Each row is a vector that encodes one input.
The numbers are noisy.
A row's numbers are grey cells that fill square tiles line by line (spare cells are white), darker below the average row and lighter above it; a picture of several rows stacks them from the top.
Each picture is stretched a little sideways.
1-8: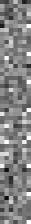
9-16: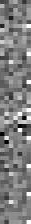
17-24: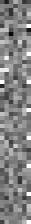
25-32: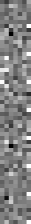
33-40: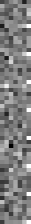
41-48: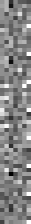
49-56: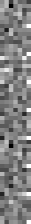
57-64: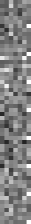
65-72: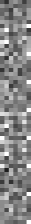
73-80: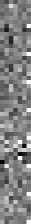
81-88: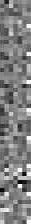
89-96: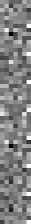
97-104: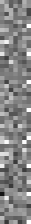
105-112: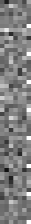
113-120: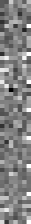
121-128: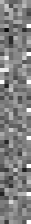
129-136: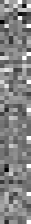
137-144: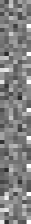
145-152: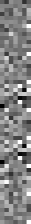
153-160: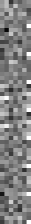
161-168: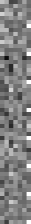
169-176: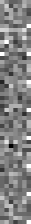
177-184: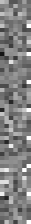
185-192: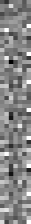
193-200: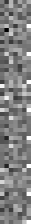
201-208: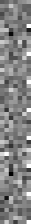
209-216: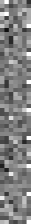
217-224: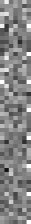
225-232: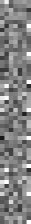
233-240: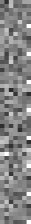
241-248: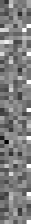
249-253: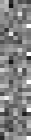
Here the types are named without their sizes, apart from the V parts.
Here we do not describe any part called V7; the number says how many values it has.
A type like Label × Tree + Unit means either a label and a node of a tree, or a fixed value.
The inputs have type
List(Bool × V7 + Line).
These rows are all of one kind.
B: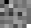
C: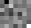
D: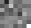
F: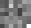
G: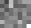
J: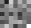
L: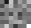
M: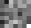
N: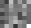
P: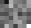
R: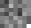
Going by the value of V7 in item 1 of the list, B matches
C, D and R.
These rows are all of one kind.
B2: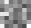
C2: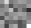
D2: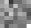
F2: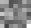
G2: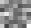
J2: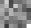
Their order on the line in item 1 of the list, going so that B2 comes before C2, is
B2, G2, F2, D2, J2, C2.
